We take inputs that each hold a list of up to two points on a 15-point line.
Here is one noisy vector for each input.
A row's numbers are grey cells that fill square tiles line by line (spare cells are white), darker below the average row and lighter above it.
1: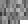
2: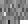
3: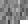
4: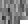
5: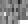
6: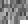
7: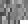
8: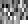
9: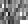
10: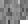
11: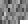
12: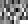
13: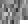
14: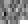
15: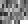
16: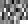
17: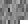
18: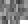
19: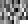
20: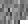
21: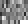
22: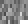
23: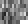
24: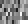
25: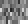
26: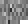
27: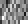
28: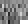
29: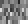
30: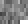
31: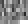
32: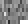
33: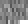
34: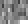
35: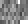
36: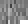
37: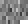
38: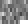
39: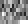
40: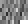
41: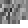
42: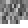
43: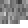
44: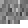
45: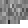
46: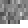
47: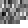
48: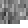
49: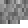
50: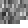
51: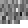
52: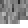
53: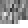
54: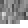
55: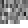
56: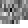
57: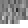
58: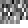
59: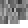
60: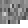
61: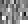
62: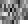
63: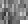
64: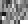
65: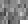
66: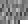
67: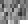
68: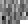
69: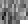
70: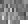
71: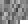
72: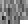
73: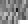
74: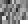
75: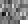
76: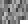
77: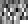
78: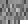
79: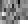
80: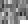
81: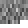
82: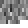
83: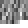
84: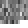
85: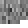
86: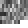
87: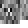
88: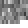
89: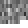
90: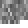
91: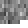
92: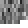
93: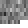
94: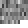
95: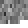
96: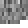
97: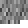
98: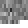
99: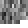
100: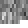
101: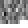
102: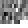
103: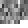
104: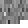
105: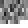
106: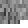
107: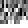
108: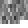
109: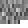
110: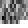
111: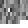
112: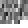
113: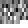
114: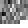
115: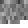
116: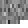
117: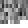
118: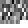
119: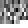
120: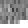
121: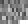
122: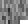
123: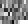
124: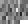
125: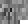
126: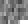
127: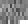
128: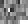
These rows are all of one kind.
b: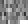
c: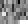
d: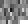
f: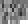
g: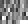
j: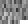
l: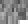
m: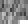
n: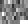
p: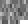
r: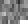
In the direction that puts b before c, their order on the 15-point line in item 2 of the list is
j, r, p, n, b, m, g, d, l, c, f.
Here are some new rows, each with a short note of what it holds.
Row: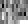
a list of two items
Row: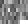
a list of two items
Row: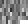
a list of two items
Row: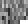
a list of one item
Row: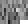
a list of one item
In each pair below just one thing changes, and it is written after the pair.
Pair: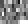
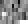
the place on the 15-point line in item 1 of the list
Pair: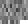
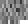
the place on the 15-point line in item 2 of the list
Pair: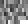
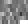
the place on the 15-point line in item 1 of the list
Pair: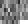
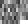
the place on the 15-point line in item 2 of the list
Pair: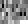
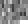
the place on the 15-point line in item 1 of the list
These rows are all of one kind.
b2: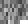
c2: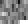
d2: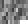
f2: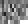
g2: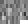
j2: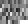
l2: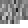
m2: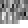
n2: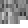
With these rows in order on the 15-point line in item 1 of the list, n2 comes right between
l2 and m2.
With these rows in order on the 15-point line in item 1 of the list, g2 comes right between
f2 and l2.
